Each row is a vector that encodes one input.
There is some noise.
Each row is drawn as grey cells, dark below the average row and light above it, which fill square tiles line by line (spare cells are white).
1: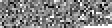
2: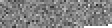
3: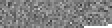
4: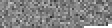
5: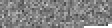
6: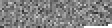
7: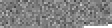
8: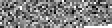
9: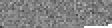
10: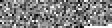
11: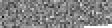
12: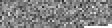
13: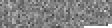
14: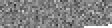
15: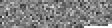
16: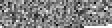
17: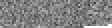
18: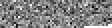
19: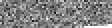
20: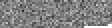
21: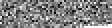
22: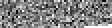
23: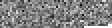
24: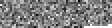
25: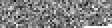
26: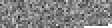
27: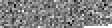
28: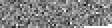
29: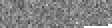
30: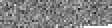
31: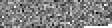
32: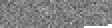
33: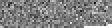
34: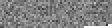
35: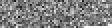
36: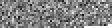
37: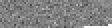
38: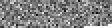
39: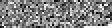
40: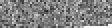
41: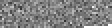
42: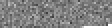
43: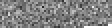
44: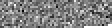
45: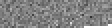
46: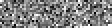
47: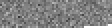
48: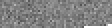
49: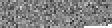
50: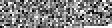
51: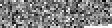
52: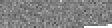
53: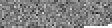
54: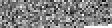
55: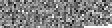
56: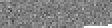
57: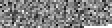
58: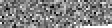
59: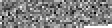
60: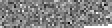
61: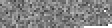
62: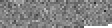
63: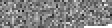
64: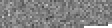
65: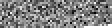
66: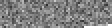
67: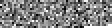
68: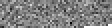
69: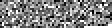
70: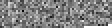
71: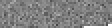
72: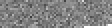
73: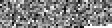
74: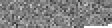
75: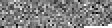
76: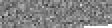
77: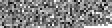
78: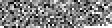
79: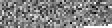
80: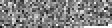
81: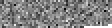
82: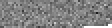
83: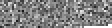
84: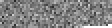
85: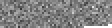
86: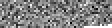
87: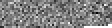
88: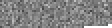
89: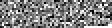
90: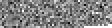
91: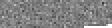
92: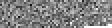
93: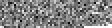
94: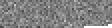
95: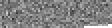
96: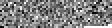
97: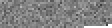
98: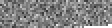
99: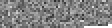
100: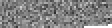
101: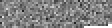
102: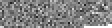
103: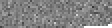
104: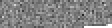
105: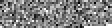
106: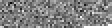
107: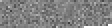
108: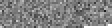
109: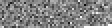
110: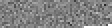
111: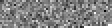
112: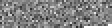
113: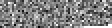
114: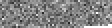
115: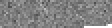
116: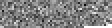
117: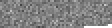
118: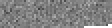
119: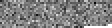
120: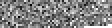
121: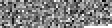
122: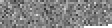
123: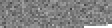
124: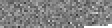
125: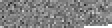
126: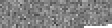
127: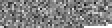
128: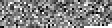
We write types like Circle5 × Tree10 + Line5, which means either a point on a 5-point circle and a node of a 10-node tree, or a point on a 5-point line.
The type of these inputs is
(Label8 + Tree9) × Tree8 + Unit.
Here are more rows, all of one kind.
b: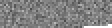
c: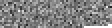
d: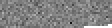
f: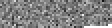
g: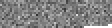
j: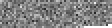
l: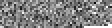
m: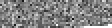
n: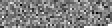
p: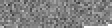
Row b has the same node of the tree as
d, m and p.
